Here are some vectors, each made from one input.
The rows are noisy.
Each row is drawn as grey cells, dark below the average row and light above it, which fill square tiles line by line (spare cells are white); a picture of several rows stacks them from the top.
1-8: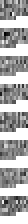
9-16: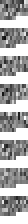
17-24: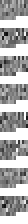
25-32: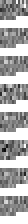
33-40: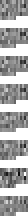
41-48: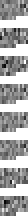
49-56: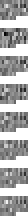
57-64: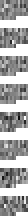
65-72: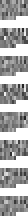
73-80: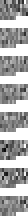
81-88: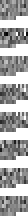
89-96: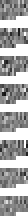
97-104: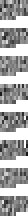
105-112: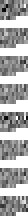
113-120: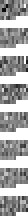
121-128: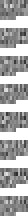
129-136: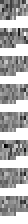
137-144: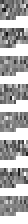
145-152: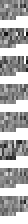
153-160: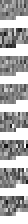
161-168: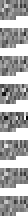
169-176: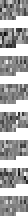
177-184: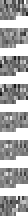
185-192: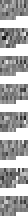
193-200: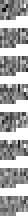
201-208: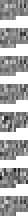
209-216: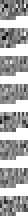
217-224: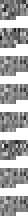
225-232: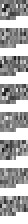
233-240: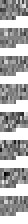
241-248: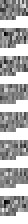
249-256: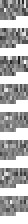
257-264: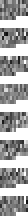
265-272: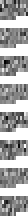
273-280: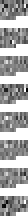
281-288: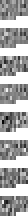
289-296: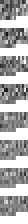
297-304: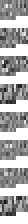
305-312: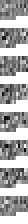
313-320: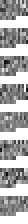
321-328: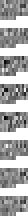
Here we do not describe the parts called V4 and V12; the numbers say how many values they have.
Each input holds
either a fixed value, or a node of an 8-node tree and a value of V4, or a true/false value and a value of V12.
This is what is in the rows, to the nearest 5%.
A few of them hold a fixed value. About 50% of them hold a node of an 8-node tree and a value of V4. The rest hold a true/false value and a value of V12.
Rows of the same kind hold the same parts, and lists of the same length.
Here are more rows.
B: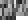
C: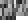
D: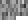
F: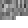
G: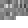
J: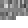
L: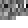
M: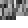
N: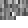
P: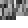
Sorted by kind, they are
B, C, M, P
D, F, G, J
L, N

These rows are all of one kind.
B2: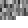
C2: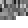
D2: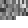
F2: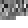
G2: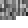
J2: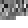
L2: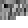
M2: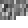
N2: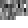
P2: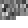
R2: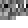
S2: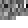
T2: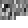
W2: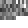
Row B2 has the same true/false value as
C2, D2, G2 and W2.
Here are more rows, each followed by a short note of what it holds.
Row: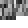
a fixed value
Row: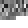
a true/false value and a value of V12
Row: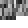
a fixed value
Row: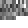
a true/false value and a value of V12
